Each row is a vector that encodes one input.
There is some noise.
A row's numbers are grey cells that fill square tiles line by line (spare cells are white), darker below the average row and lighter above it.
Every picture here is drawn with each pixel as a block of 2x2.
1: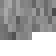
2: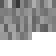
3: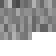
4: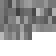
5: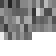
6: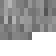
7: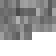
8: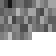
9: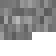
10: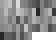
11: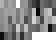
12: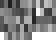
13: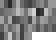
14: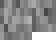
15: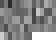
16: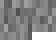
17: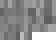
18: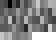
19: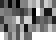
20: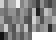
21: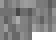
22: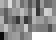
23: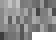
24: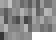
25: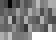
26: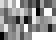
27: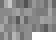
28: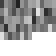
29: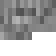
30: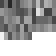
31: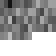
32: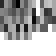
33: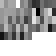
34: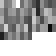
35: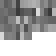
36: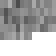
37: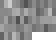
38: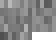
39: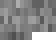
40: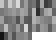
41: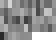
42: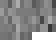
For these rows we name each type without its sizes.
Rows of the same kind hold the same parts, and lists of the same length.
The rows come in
3 kinds.
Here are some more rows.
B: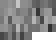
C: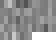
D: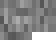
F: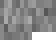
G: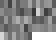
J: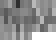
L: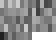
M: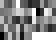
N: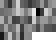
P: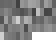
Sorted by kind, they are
B, C, D, F, G, P
J, L
M, N

